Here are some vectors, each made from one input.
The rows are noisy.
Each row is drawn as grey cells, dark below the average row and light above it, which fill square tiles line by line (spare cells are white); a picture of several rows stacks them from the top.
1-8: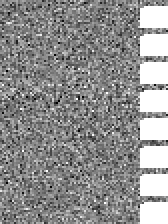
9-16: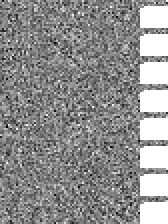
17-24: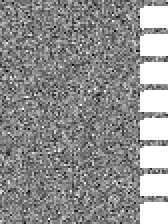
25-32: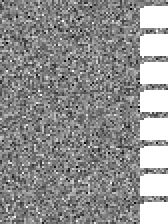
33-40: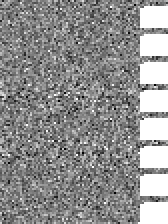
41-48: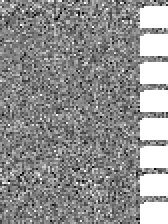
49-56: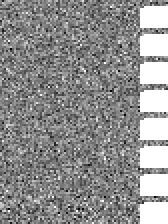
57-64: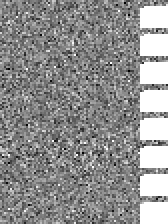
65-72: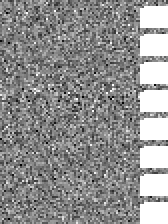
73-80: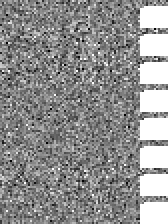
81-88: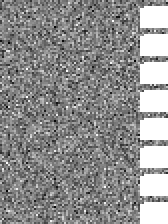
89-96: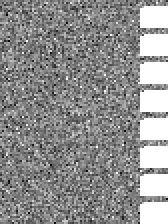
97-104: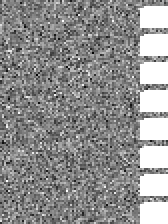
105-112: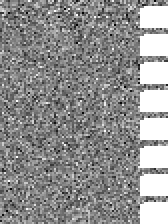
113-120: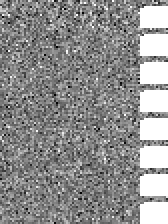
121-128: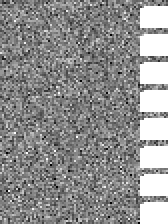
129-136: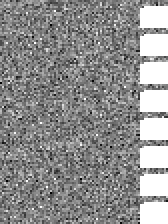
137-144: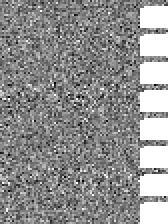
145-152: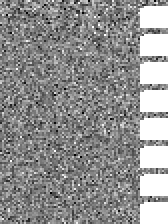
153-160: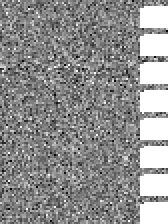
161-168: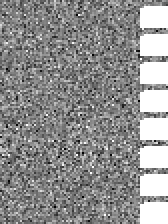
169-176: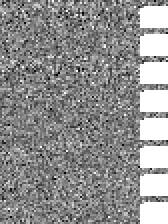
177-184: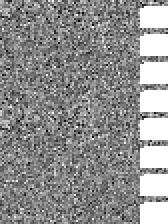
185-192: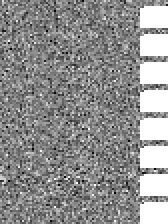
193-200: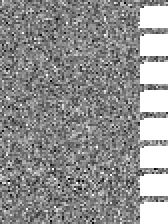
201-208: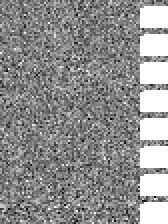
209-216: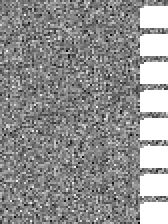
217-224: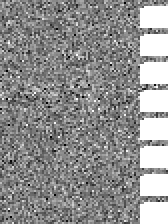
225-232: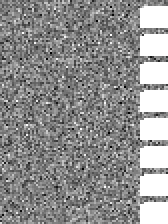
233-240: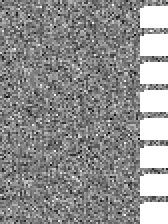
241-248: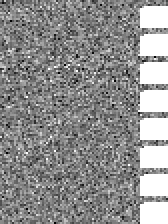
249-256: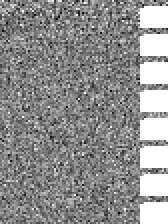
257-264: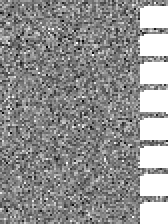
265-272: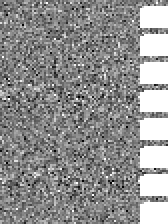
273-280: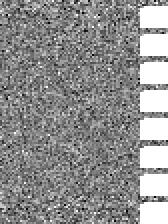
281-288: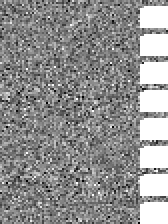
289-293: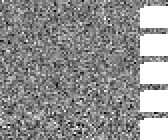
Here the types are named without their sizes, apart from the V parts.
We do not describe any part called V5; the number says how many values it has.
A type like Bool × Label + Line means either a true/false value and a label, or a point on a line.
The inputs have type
Label × List(Circle + V5).
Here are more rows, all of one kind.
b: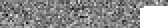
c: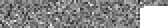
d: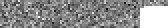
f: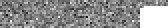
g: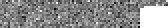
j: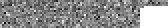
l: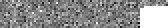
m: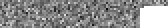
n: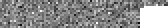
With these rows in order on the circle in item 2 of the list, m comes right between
d and g.
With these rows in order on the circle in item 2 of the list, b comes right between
f and l.
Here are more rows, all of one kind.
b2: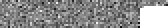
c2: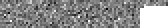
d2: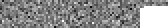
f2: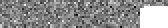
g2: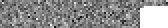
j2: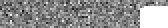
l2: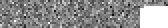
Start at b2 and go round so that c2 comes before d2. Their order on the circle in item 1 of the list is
b2, c2, l2, g2, f2, d2, j2.
